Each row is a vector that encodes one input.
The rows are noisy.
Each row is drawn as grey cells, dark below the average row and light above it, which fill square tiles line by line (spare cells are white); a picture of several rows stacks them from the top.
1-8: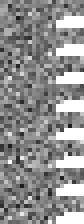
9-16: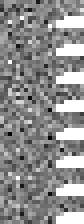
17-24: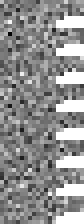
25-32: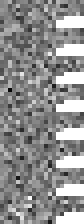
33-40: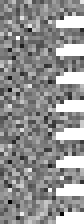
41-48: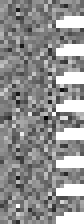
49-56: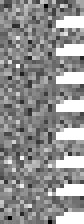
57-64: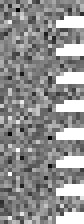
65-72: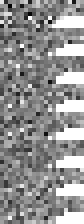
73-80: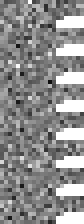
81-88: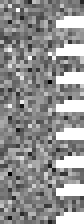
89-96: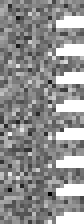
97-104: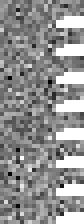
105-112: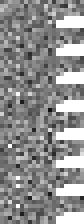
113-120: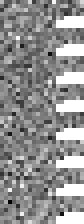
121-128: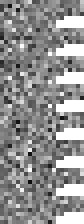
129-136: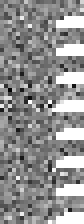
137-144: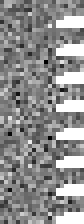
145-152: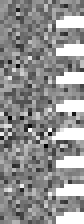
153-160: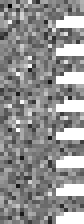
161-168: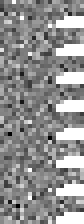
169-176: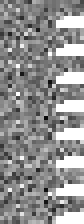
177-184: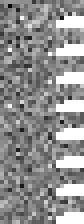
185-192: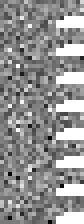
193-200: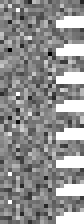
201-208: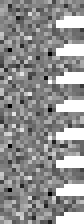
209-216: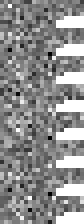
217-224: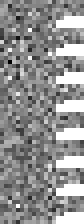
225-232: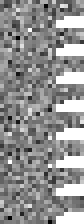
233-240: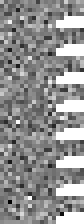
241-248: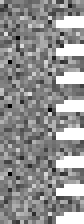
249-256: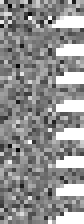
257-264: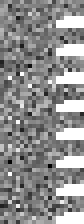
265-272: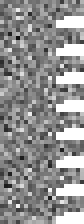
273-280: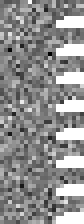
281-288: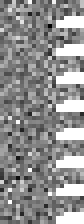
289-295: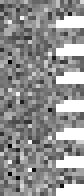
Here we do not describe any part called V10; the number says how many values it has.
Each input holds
a list of up to two items, each a true/false value and a value of V10.
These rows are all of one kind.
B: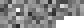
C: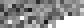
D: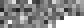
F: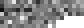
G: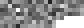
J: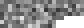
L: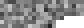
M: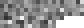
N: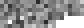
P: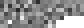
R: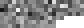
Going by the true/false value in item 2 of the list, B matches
D, F, P and R.
